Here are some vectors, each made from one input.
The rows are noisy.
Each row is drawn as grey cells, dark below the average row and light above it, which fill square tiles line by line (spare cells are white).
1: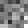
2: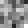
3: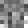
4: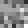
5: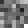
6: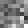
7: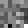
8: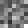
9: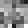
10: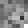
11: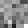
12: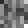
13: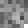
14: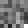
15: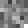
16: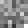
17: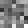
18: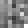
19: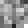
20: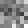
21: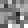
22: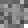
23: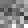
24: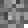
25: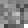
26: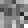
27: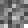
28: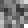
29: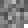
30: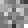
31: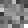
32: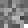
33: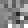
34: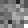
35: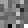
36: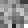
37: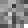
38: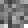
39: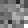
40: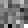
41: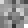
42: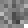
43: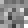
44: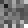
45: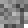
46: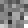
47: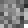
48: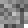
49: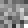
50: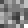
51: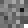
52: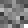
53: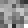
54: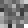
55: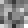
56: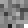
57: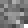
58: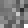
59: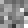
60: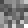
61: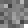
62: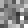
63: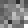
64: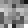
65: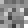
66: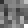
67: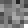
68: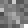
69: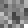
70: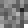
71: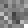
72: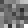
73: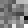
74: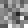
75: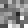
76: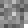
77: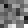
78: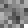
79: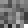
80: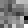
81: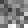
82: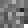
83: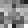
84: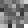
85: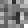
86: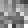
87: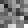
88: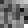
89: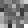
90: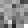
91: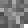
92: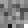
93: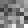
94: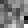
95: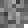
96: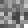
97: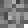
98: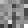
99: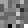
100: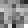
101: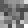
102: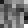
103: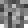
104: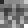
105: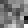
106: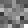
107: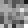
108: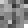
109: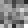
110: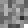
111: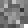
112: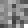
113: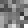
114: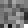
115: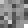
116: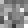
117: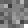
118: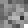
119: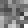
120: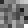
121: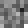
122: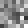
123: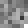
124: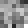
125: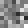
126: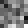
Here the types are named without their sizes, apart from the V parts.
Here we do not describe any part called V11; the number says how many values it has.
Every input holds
a value of V11, together with either a point on a circle, or a point on a line.
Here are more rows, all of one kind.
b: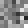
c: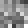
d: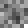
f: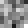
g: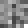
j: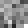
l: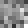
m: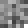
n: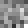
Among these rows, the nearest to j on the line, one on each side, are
b and l.
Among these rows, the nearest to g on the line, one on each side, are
m and n.
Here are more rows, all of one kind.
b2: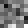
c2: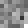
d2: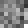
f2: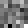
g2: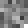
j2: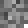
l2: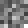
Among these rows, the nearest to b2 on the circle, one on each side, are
g2 and l2.
